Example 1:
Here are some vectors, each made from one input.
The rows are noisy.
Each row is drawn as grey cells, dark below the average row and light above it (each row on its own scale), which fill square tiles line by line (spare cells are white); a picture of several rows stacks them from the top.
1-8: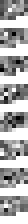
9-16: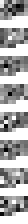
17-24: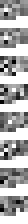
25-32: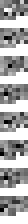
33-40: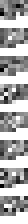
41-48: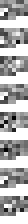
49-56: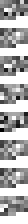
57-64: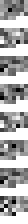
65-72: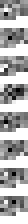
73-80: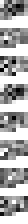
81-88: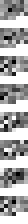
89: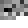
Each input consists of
four true/false values.
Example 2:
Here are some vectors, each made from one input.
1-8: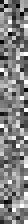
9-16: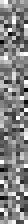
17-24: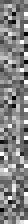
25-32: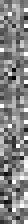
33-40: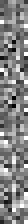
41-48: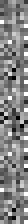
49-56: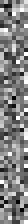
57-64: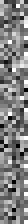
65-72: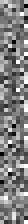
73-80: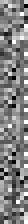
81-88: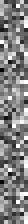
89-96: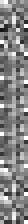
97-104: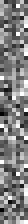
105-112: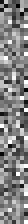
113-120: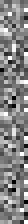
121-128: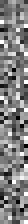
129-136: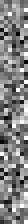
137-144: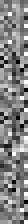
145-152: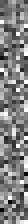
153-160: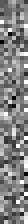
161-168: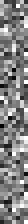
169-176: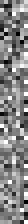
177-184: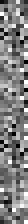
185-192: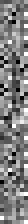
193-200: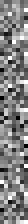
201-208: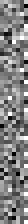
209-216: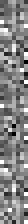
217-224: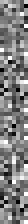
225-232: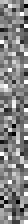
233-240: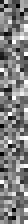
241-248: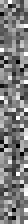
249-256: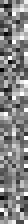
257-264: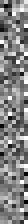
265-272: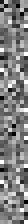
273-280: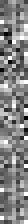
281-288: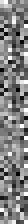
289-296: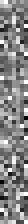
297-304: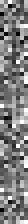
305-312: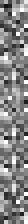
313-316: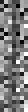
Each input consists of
one of 10 labels.
